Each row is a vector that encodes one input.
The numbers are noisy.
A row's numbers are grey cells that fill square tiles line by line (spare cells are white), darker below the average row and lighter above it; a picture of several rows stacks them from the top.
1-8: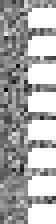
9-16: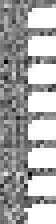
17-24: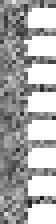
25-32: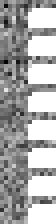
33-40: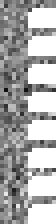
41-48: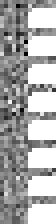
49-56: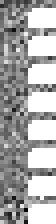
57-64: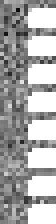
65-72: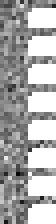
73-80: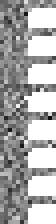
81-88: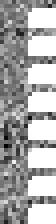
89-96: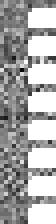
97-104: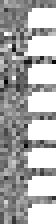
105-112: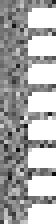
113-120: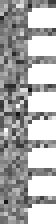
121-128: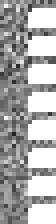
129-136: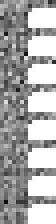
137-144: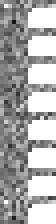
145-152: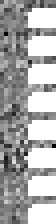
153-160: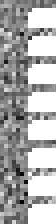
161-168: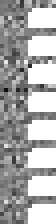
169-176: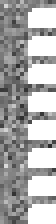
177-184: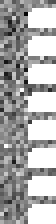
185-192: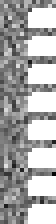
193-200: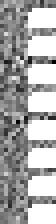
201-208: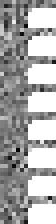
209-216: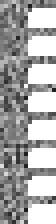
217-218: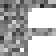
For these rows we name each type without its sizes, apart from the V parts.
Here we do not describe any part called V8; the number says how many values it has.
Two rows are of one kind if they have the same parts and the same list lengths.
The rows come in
5 kinds.
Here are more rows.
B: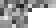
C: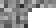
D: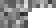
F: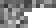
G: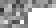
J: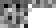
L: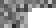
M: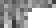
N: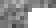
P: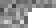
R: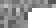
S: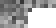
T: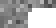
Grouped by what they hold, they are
B, C, F, J
D, S
G, P
L, M, N
R, T

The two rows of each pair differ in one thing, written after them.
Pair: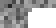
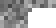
the value of V8
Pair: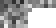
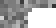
the value of V8
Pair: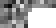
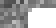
the node of the tree
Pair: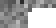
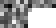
the value of V8
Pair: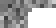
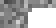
the node of the tree
